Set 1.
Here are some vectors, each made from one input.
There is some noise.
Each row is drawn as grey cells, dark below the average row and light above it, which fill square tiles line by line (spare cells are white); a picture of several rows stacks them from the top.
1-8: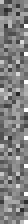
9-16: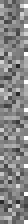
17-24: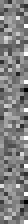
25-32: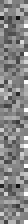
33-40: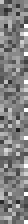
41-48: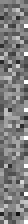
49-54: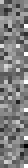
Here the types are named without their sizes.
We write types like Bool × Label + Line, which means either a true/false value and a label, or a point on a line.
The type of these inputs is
Bool × Bool × Bool × Bool.
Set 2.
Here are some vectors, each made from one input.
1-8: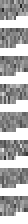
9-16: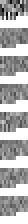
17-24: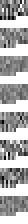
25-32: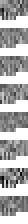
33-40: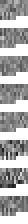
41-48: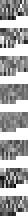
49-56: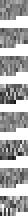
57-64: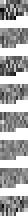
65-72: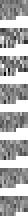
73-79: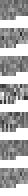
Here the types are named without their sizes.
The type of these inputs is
Bool × Bool × Bool + Unit.
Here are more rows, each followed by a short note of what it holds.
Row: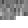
three true/false values
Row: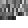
a fixed value
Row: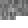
three true/false values
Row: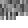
three true/false values
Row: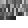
a fixed value
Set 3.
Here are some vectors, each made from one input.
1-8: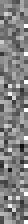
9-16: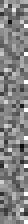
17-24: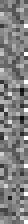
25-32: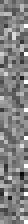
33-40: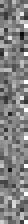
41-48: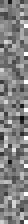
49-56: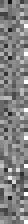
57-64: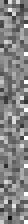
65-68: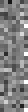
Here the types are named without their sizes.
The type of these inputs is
Tree.
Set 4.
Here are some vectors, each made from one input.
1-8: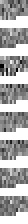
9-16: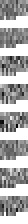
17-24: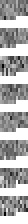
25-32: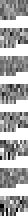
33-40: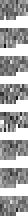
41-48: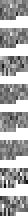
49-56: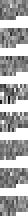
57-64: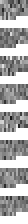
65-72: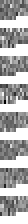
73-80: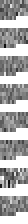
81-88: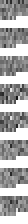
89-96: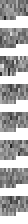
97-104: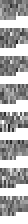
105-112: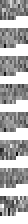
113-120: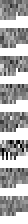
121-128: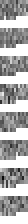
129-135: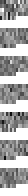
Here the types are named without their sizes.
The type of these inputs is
Bool × Bool × Bool.
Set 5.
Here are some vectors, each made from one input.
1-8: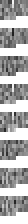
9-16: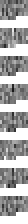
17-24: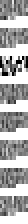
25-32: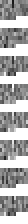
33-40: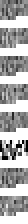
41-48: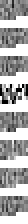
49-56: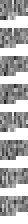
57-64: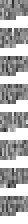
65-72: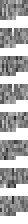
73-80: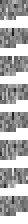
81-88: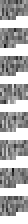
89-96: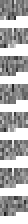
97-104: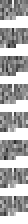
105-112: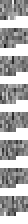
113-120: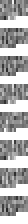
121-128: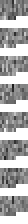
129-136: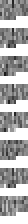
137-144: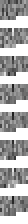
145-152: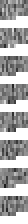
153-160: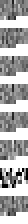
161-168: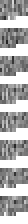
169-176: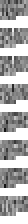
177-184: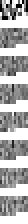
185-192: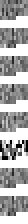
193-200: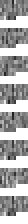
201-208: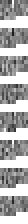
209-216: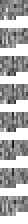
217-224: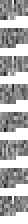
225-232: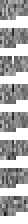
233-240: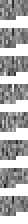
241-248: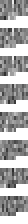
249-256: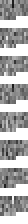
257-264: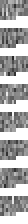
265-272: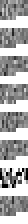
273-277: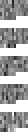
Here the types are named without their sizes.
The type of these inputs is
Bool × Bool × Bool + Unit.
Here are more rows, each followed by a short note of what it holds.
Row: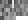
three true/false values
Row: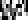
a fixed value
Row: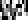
a fixed value
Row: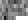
three true/false values
